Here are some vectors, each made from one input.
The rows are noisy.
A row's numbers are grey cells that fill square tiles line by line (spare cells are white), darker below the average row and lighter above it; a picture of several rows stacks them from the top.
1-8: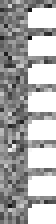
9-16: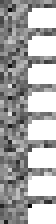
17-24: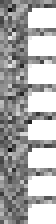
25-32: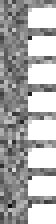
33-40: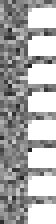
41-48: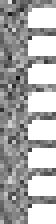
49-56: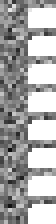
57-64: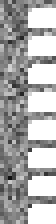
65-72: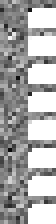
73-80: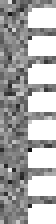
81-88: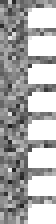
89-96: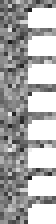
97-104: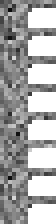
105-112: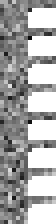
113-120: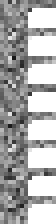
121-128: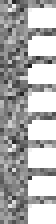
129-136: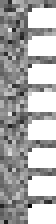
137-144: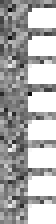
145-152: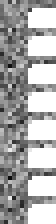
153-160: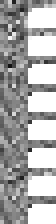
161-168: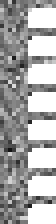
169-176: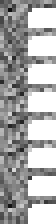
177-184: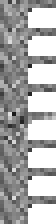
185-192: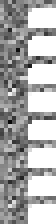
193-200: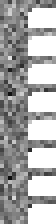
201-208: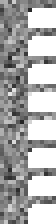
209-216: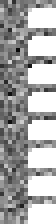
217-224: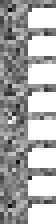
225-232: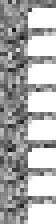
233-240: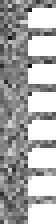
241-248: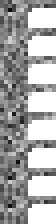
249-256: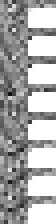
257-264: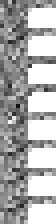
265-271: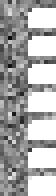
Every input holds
a point on a 17-point line and a true/false value.
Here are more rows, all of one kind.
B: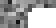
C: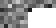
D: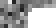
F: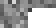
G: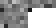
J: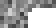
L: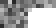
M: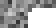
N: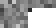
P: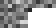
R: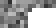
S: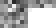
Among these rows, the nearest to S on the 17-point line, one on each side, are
F and J.
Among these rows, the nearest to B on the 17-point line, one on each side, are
L and R.
